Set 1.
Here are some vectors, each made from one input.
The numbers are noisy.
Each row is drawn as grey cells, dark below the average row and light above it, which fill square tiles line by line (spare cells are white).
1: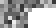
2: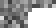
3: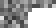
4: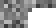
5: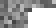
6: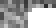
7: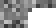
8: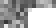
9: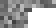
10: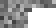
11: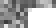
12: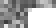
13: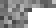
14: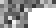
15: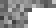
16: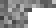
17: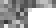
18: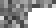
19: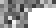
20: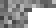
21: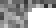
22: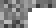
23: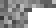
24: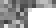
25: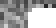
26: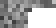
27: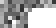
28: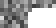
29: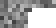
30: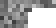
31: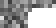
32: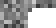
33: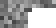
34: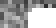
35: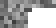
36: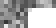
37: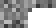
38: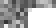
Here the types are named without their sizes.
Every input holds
a point on a circle.
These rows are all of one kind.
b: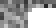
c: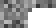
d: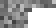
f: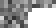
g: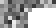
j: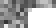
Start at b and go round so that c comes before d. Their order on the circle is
b, j, g, f, c, d.
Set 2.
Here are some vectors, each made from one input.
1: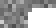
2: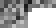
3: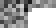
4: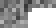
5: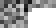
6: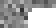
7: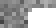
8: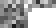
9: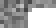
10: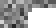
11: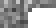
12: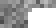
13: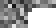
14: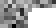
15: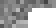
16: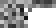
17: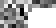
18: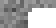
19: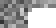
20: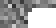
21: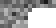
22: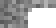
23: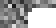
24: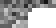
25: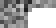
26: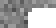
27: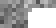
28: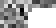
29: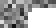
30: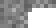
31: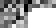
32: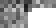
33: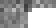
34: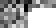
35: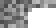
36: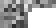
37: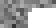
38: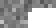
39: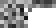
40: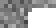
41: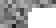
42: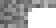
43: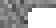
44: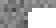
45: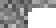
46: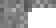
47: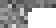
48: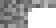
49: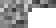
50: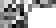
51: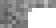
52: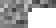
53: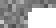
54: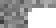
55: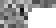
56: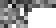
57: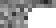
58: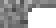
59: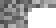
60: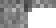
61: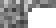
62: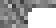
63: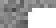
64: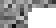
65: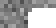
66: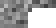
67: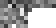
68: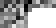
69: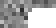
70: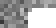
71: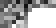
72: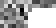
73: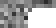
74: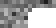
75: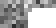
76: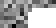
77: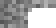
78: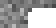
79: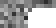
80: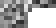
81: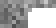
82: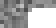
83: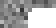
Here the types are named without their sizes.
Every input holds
a point on a line.
